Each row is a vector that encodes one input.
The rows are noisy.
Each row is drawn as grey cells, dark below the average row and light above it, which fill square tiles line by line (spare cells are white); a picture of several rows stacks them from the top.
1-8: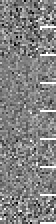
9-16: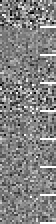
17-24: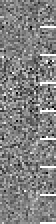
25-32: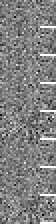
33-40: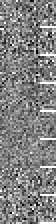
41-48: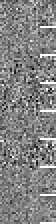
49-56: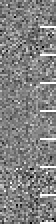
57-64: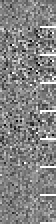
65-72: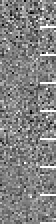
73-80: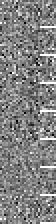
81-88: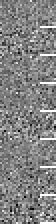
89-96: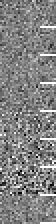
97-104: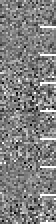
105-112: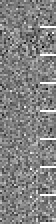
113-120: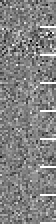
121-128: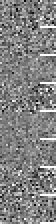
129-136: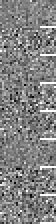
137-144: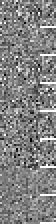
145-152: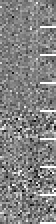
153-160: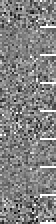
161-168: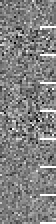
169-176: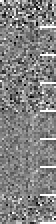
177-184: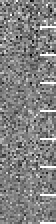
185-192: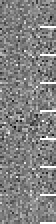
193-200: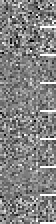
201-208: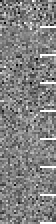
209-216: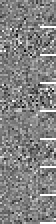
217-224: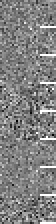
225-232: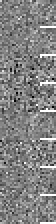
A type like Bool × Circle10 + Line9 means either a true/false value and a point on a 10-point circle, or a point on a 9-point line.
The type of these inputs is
Bool × (Label7 + Tree8) + Tree9 × Tree9.
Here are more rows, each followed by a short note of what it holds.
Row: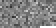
one of 7 labels and a true/false value
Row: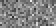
a node of an 8-node tree and a true/false value
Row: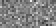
a node of an 8-node tree and a true/false value
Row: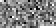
a node of each of two 9-node trees
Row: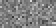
a node of an 8-node tree and a true/false value
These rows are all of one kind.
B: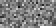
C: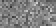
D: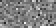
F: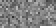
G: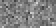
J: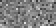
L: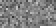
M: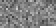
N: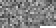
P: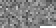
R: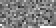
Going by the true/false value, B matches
D, J and R.
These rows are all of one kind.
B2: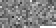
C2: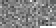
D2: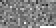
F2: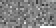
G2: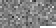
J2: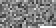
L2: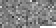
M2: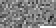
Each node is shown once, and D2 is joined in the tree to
G2 and J2.
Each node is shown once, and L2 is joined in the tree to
B2 and F2.
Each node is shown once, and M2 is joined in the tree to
C2 and J2.
